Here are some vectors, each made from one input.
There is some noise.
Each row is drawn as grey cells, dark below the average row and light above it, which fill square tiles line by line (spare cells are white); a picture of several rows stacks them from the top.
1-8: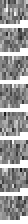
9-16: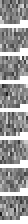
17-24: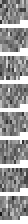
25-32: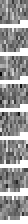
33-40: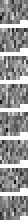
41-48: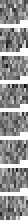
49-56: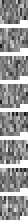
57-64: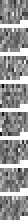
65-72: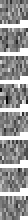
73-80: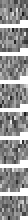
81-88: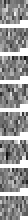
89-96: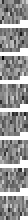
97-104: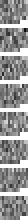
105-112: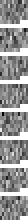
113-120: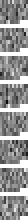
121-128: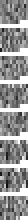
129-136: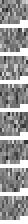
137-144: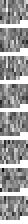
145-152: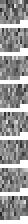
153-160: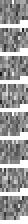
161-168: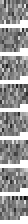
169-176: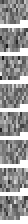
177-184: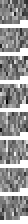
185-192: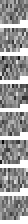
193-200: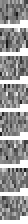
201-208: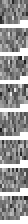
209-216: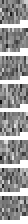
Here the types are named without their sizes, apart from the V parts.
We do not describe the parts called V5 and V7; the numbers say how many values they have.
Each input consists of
either a node of a tree and a value of V5, or a true/false value and a value of V7, or a list of points on a circle.
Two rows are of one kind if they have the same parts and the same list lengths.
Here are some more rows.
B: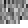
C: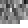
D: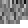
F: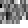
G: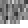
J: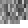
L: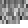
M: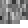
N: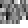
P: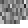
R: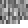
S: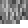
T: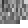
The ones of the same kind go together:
B, L, R
C, G, J
D, M, S
F, N
P, T

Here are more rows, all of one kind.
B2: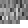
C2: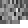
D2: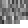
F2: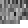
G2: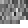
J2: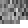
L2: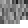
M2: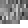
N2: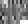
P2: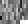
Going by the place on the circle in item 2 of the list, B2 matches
C2 and J2.
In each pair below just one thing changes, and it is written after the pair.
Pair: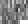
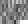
the true/false value
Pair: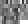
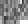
the true/false value
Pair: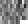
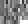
the value of V7
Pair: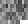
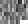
the true/false value
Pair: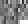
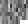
the value of V7
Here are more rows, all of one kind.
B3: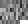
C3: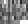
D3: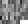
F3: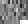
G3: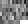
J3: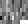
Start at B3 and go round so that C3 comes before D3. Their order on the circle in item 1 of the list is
B3, F3, G3, C3, J3, D3.
